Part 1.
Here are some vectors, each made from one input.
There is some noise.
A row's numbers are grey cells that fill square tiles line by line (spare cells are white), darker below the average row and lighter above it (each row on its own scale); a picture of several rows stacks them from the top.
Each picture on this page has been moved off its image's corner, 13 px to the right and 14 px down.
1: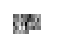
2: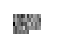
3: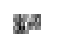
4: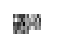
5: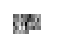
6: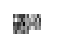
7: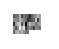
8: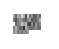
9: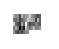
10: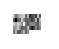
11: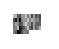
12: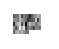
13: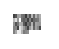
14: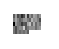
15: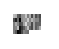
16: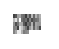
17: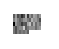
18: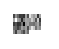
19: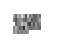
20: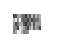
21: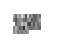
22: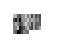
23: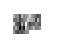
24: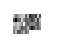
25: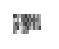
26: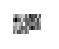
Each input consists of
three true/false values.
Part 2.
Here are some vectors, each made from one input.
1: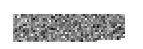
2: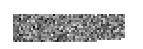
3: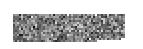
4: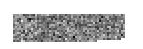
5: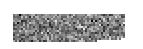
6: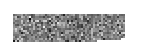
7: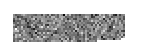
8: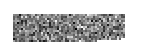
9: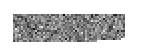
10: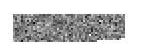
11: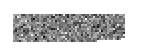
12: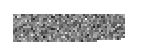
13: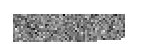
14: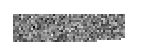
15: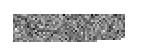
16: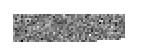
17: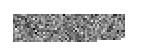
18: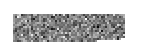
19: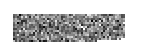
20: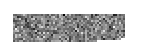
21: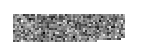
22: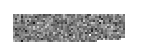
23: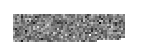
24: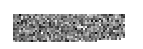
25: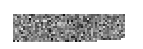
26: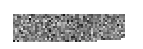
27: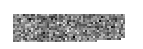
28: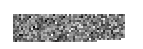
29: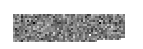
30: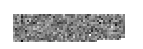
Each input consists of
a node of a 7-node tree.
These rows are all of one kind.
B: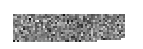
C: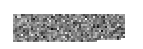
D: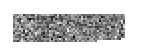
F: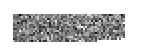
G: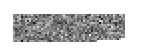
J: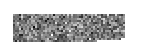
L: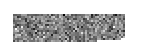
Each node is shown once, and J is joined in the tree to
D and F.
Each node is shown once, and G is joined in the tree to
C.
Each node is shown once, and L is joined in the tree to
B.
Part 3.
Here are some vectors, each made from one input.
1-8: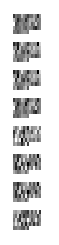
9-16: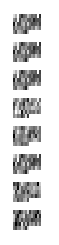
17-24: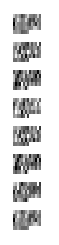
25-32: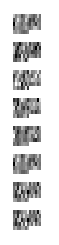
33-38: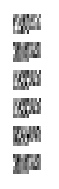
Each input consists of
three true/false values.
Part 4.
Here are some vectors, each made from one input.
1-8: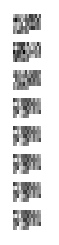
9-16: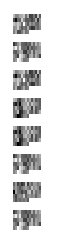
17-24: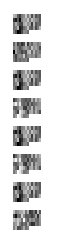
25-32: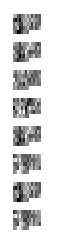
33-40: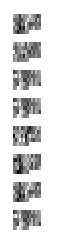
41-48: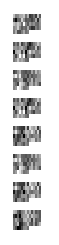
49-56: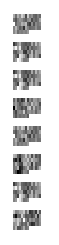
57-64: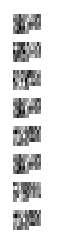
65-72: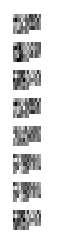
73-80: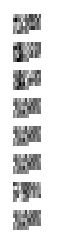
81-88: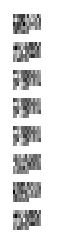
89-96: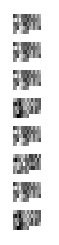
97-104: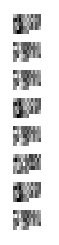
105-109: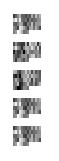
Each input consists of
three true/false values.
